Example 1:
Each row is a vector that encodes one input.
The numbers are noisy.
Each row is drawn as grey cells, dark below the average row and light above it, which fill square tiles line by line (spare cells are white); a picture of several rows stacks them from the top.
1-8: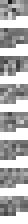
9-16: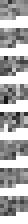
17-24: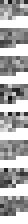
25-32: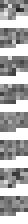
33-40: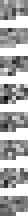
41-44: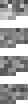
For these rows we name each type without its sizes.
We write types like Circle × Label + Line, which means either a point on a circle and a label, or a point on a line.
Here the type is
(Bool × Bool × Bool + Unit) × Line.
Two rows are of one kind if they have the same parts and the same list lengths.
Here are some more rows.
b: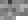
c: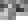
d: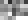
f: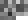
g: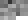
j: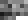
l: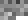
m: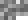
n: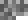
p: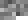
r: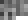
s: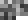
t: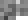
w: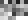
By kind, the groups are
b, d, j, l, r, s, t, w
c, f, g, m, n, p

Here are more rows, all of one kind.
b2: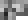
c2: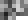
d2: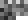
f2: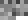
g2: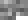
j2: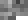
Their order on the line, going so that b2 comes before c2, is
d2, g2, j2, b2, c2, f2.
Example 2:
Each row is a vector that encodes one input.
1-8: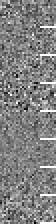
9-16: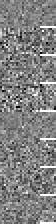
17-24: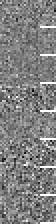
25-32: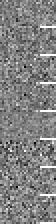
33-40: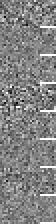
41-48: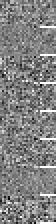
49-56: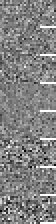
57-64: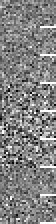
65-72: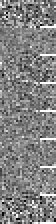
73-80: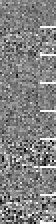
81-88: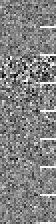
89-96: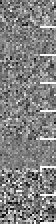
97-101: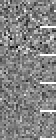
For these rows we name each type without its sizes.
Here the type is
List(Line).
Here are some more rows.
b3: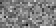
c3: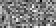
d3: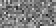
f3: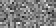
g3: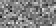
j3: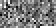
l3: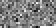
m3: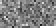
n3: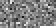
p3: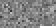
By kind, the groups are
b3, c3, d3, g3, l3, p3
f3, n3
j3, m3

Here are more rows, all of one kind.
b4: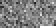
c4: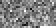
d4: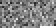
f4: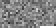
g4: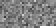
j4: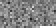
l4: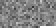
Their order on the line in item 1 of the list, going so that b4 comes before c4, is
b4, j4, d4, c4, l4, g4, f4.
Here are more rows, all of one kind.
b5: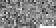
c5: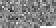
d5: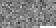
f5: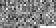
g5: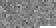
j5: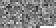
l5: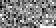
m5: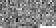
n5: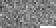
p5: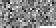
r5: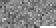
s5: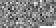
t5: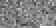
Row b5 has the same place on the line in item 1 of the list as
m5 and t5.
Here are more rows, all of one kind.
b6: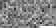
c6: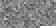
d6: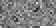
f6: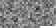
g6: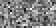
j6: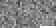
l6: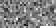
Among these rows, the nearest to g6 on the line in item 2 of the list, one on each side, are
f6 and j6.
